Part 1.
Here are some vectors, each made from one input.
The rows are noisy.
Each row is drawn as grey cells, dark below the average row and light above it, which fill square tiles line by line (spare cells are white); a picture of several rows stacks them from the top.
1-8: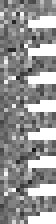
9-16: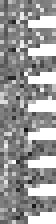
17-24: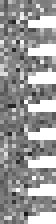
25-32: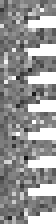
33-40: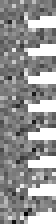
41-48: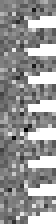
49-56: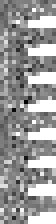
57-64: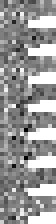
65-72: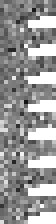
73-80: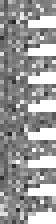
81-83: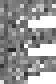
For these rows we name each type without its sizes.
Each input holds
four true/false values.
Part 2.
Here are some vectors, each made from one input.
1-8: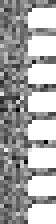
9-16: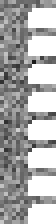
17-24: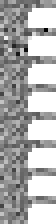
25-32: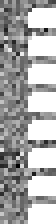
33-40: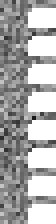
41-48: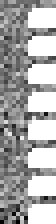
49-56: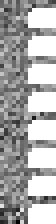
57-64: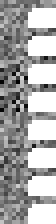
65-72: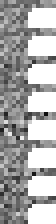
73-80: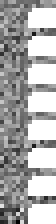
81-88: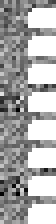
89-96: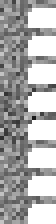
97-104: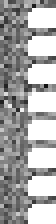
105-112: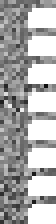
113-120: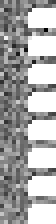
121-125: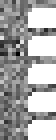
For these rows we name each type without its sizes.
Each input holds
three true/false values.
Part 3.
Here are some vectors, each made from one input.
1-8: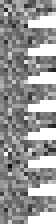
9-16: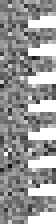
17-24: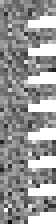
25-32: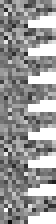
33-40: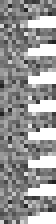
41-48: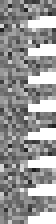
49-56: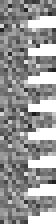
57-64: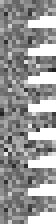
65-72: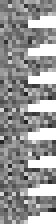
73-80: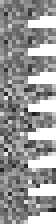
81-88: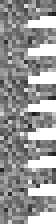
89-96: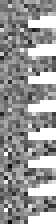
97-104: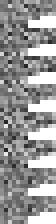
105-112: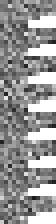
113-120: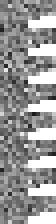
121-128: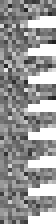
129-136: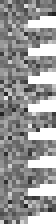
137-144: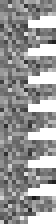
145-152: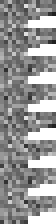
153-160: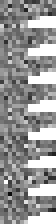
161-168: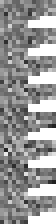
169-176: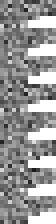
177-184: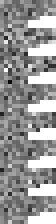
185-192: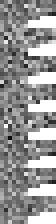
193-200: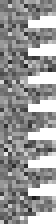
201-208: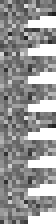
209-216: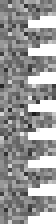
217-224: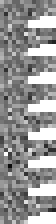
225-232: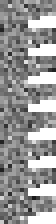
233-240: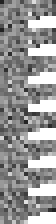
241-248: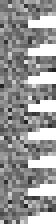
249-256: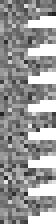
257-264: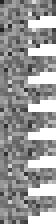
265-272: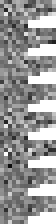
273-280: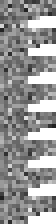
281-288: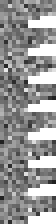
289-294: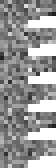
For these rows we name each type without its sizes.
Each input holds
three true/false values.
